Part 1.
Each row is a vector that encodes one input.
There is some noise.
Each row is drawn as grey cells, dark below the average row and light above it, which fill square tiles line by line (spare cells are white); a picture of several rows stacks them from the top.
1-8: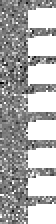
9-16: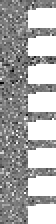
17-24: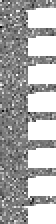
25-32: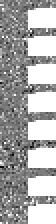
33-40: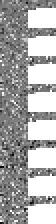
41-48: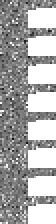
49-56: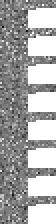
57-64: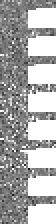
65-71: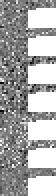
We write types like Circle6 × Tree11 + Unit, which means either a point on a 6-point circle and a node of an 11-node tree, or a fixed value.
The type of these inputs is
Label9 × Tree9 + Unit.
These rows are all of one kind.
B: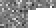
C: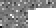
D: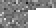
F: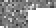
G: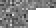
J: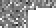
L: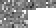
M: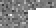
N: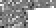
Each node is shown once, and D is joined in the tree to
J.
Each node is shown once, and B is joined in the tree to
C, L and N.
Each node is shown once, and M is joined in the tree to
C.
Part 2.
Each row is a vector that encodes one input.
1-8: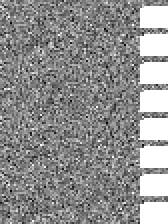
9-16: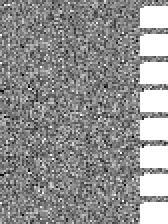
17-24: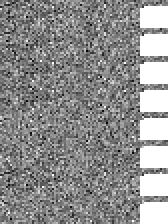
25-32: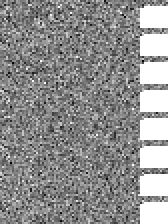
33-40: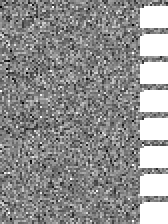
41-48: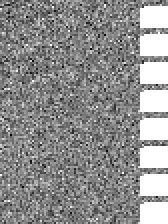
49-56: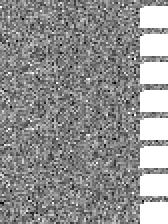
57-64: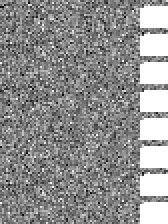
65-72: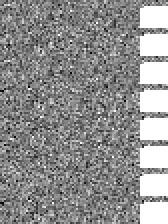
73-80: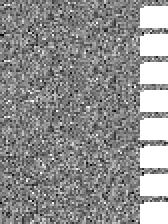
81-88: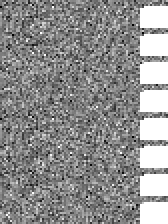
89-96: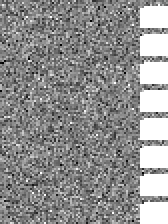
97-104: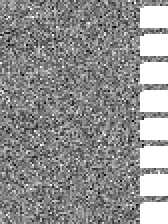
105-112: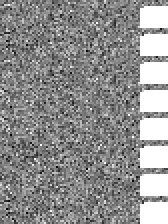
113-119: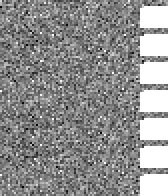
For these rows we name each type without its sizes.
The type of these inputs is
Label + Line.
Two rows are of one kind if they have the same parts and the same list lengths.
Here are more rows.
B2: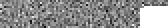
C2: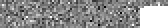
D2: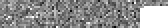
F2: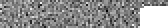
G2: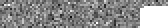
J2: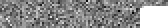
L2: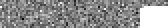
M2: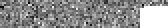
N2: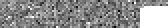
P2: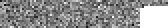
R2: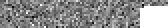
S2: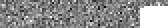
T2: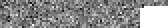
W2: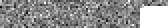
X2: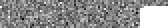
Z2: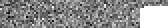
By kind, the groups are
B2, C2, D2, F2, G2, J2, L2, N2, S2, W2, X2
M2, P2, R2, T2, Z2

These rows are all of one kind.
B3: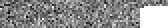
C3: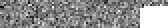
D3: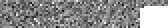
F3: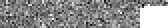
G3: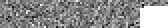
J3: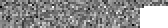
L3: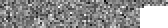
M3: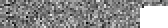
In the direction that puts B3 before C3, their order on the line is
B3, M3, F3, L3, C3, J3, D3, G3.
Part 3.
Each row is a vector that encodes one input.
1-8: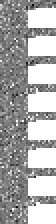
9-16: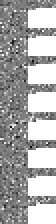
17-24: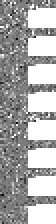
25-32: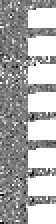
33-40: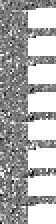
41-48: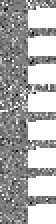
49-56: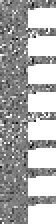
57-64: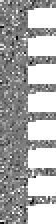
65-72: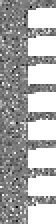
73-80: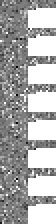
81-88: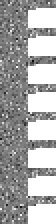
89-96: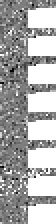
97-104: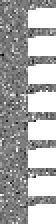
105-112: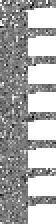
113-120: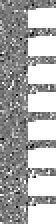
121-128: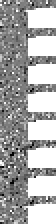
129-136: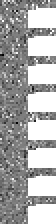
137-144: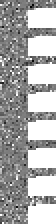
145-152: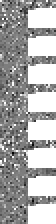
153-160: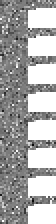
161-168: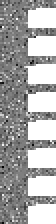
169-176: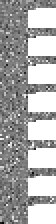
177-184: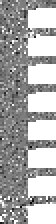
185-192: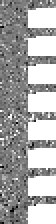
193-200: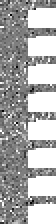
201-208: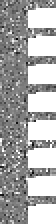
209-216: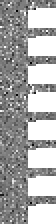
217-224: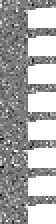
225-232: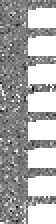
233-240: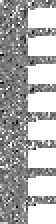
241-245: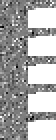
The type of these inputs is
Label9 × Tree10 + Unit.
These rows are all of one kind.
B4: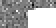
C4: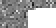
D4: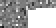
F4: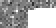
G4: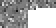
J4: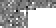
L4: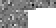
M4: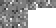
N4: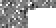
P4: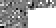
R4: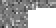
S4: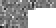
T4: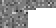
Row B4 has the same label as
C4, M4 and S4.
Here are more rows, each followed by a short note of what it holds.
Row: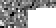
a fixed value
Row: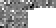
one of 9 labels and a node of a 10-node tree
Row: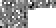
one of 9 labels and a node of a 10-node tree
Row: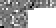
one of 9 labels and a node of a 10-node tree
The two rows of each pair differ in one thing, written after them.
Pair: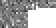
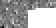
the node of the tree
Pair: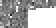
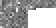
the node of the tree
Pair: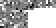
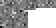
the node of the tree
